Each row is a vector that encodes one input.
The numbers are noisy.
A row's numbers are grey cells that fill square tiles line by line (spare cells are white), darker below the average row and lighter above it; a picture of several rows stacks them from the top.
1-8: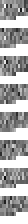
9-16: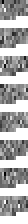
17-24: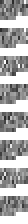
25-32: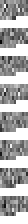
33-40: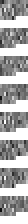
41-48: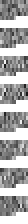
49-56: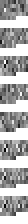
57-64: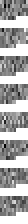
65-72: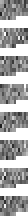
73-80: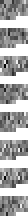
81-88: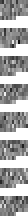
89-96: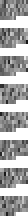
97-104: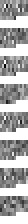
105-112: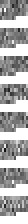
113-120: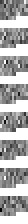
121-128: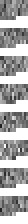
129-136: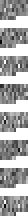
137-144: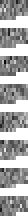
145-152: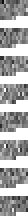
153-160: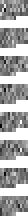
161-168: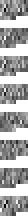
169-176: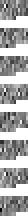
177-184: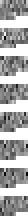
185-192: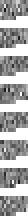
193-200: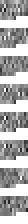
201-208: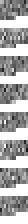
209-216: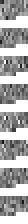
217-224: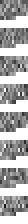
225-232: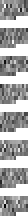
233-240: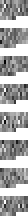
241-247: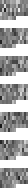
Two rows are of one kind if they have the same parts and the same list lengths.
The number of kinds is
2.
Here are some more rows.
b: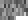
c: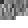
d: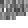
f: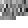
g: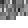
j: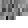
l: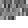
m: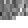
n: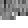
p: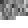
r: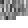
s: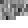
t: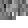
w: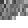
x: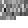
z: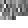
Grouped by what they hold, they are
b, c, d, g, j, l, m, n, p, r, s, t, w
f, x, z

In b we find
a point on each of two 10-point circles, a node of a 7-node tree and a true/false value.
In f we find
a point on a 10-point circle and a node of a 7-node tree.
